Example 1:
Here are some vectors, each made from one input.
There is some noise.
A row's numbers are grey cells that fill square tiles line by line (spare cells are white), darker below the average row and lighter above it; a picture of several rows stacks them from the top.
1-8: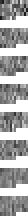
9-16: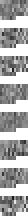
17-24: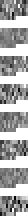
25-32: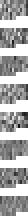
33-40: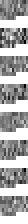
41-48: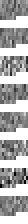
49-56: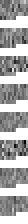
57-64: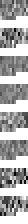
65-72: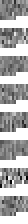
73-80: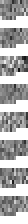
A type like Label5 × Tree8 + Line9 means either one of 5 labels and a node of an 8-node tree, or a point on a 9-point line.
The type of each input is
List2(Line8).
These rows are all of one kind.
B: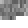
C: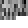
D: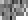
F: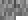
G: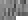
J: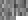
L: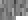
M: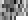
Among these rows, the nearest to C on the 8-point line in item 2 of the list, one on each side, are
F and J.
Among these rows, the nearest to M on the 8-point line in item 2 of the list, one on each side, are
B and G.
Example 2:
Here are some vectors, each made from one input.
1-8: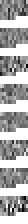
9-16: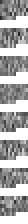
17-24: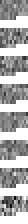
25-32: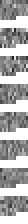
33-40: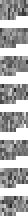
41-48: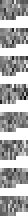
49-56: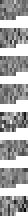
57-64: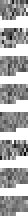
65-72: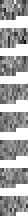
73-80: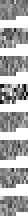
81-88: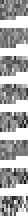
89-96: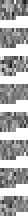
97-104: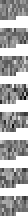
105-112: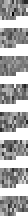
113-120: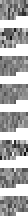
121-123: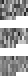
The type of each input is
Bool × Bool × Bool + Tree12.
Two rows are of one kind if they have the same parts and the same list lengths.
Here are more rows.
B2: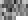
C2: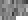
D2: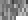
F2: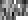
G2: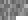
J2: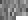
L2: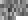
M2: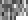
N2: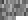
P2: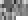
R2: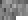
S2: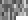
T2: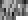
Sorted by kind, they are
B2, L2, P2
C2, D2, F2, G2, J2, M2, N2, R2, S2, T2

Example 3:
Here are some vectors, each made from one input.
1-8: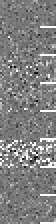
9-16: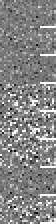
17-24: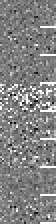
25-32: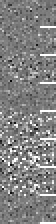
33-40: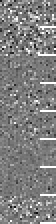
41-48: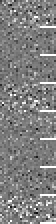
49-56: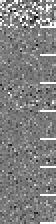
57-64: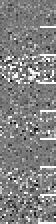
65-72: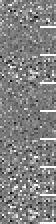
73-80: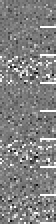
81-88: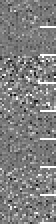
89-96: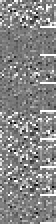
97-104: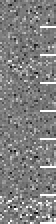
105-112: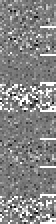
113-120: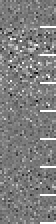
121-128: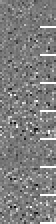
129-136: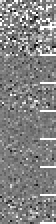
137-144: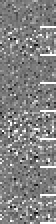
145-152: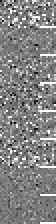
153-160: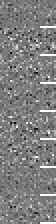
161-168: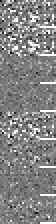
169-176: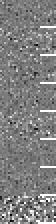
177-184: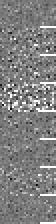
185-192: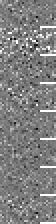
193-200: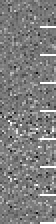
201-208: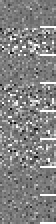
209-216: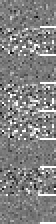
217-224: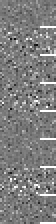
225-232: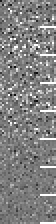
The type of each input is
List2(Line14).
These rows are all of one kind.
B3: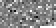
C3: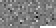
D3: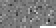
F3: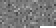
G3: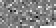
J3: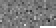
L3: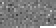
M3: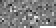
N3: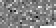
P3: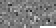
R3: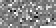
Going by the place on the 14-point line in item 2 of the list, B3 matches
M3, P3 and R3.
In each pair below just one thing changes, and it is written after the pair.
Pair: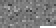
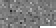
the place on the 14-point line in item 1 of the list
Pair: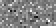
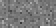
the place on the 14-point line in item 2 of the list
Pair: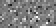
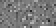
the place on the 14-point line in item 1 of the list
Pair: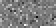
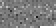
the place on the 14-point line in item 1 of the list
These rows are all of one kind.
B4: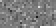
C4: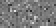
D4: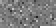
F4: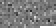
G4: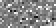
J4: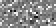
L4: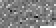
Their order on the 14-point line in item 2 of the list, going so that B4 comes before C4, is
L4, J4, F4, D4, B4, C4, G4.
